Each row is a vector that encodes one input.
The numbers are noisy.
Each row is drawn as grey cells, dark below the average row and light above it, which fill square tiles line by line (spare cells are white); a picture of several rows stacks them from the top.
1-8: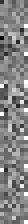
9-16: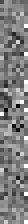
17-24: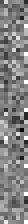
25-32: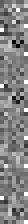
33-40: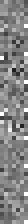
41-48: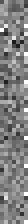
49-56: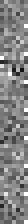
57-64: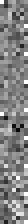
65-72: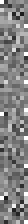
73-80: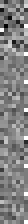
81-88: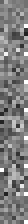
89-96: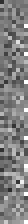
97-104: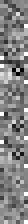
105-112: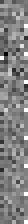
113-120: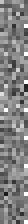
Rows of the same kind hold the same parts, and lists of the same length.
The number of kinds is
2.
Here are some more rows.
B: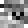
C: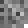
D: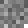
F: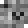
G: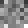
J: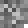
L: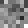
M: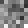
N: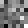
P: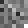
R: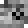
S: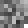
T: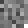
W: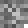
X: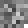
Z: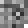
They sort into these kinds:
B, F, J, N, R, S, W, X, Z
C, D, G, L, M, P, T

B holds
a point on a 5-point line.
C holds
a point on each of three 4-point lines and a true/false value.
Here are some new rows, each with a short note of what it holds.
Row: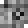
a point on a 5-point line
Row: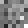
a point on a 5-point line
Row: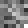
a point on a 5-point line
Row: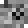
a point on a 5-point line
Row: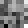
a point on a 5-point line
